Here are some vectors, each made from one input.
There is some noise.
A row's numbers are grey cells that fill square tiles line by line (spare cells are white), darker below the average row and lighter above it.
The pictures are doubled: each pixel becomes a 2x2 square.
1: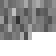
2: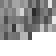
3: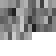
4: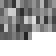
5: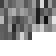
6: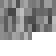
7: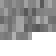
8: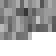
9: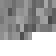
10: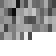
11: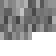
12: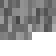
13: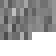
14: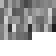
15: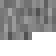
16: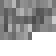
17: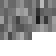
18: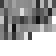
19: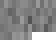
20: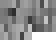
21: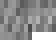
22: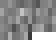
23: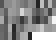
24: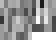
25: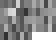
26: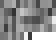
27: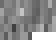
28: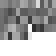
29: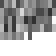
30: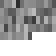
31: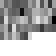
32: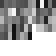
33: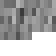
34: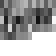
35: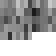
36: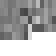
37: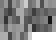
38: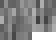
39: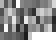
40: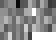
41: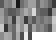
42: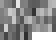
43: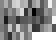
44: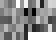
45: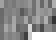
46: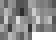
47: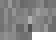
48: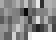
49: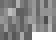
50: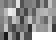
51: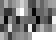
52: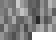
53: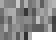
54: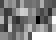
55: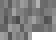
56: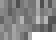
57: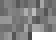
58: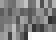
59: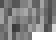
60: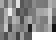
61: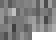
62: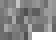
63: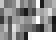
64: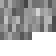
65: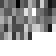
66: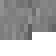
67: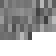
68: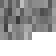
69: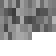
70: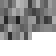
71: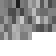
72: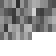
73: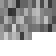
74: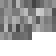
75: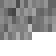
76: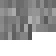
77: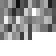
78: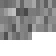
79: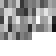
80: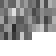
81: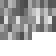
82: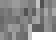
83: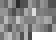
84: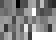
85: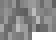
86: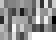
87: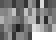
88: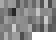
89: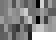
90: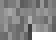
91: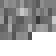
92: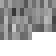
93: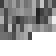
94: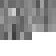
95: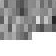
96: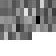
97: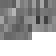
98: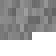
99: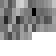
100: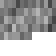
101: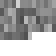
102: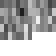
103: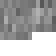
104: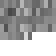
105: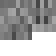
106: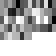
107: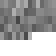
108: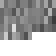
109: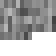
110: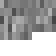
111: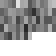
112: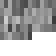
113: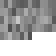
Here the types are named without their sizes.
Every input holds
a list of points on a line.
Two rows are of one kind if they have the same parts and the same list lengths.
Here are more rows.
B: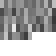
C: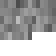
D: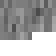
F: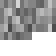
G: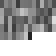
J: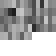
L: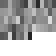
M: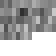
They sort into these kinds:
B, J, L
C, D, G
F
M

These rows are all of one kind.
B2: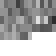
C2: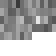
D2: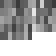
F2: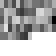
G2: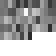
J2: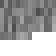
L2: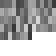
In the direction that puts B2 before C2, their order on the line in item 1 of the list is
G2, L2, B2, C2, J2, D2, F2.
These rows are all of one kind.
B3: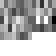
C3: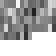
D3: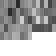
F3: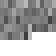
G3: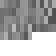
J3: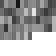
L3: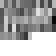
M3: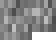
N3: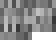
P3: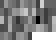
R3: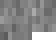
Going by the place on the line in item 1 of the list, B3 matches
C3, F3, G3 and P3.
